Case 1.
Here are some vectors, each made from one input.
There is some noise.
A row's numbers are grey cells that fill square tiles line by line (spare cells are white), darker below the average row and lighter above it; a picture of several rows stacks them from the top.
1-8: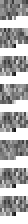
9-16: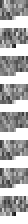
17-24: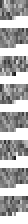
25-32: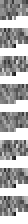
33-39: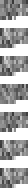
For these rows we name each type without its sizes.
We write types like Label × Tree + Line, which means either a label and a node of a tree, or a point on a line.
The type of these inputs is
Line.
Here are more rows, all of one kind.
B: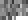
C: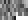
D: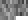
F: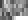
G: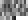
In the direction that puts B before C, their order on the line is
F, B, D, C, G.
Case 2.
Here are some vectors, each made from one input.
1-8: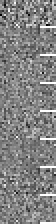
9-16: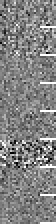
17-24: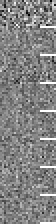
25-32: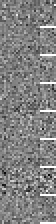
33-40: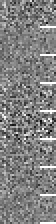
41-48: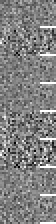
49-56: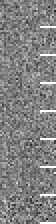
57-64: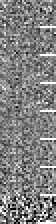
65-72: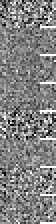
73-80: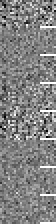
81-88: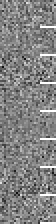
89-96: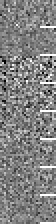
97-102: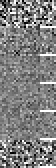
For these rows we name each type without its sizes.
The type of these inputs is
Circle.
